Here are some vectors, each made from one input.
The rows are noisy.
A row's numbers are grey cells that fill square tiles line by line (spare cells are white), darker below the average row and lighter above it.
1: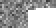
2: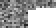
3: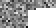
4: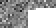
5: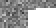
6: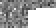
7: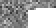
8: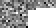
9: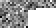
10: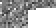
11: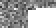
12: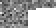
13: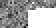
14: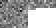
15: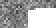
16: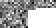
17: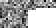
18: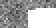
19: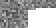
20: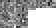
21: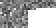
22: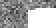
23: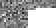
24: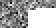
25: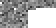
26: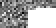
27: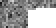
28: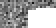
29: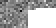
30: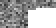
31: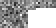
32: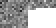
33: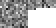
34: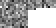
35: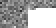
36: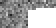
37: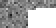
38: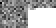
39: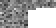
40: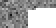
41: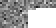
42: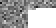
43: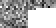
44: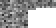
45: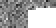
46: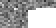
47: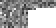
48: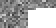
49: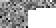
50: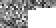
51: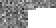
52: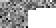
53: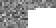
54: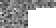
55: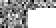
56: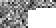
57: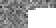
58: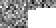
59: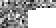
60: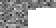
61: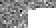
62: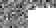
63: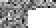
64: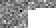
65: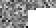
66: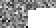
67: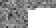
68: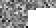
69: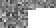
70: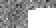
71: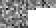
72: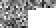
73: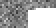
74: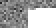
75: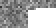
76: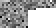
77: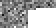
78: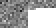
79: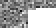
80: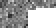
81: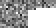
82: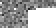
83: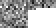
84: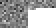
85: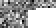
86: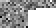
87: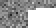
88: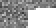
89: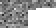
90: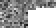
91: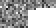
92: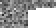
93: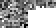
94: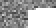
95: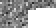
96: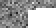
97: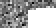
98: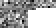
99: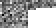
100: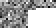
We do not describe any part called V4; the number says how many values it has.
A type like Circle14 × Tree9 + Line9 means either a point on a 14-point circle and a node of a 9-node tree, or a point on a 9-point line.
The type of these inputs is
Line6 + (Tree7 + Unit) × V4.
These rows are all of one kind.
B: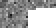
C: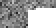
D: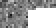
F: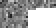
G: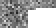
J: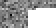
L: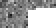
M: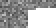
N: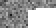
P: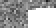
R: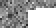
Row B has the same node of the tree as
C, D, L and M.
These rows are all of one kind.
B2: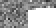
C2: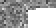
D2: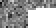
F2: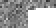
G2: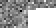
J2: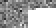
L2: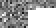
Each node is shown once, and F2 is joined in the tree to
B2, G2 and J2.
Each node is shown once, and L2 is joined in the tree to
B2.
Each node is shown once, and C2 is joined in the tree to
J2.
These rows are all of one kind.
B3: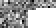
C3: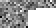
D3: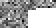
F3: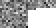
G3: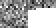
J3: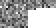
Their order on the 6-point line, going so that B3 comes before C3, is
B3, D3, C3, F3, J3, G3.
